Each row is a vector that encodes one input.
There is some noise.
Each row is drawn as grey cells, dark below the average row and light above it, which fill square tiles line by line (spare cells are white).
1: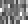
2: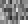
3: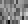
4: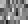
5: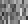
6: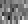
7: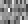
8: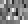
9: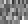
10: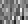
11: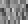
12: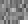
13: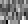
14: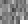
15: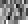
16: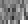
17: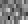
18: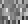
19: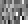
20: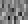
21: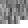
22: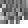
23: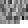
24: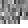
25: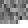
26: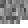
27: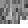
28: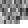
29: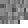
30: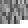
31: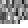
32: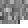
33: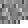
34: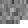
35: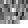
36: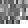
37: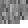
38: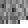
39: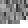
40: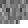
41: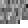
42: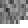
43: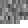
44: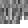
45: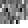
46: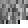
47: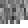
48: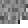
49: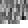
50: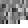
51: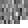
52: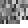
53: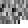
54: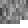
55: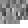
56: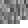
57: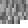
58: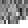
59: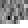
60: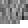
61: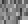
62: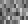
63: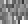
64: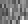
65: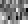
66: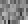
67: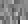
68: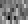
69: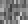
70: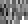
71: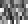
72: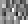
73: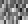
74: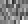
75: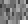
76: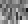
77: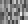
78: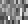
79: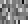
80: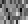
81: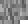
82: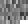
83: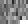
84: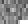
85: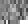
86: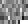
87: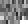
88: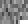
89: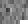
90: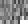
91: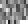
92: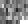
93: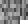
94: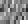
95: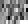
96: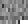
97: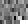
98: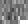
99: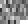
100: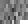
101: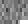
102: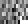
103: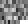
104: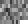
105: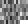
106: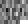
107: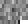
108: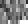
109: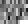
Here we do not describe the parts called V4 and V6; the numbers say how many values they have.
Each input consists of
a value of V4 and a value of V6, together with either a point on a 5-point line, or four true/false values.
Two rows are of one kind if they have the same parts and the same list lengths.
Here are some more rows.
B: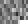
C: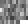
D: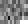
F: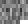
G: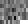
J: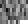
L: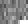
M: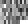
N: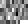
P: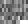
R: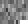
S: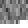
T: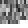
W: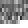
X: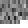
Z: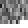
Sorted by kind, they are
B, C, D, F, G, J, L, M, N, P, R, S, W, X
T, Z

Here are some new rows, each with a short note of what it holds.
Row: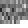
a point on a 5-point line, a value of V4 and a value of V6
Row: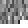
four true/false values, a value of V4 and a value of V6
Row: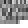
a point on a 5-point line, a value of V4 and a value of V6
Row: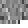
four true/false values, a value of V4 and a value of V6
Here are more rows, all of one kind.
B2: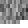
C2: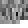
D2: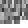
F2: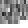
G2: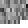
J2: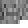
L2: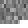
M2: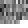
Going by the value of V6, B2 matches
C2 and G2.
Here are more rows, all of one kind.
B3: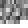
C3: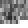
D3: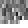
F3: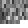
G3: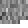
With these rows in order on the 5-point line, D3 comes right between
C3 and F3.
